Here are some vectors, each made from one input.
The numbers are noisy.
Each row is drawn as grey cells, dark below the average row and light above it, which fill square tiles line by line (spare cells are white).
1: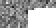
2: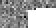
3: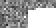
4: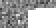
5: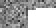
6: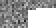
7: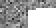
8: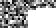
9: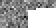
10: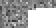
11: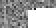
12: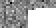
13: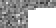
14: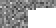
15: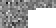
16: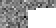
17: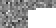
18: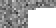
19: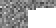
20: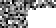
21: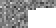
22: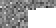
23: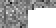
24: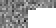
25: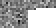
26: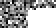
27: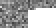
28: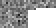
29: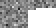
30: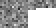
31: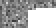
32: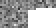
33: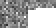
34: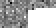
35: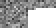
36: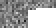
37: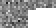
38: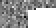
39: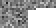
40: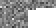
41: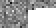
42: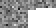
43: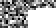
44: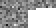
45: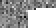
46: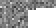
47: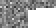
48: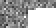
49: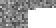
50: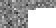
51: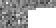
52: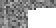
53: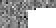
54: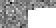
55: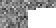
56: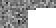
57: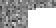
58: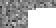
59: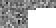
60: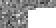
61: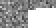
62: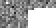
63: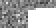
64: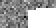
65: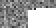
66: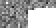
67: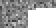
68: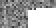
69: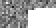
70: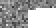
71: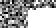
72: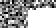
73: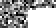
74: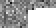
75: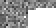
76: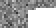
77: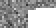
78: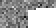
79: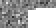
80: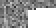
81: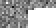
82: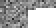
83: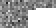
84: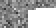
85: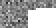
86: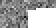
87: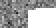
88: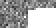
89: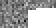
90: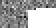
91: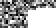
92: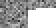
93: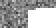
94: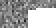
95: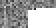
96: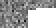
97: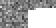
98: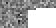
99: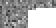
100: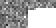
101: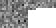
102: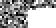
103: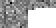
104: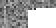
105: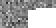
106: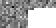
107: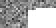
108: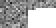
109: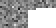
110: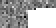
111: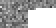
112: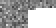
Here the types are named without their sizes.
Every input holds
either a label, or four true/false values.
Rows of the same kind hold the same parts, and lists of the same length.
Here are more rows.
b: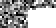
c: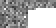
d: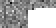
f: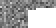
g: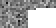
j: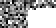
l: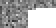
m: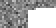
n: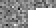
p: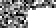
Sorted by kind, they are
b, j, p
c, d, f, g, l, m, n

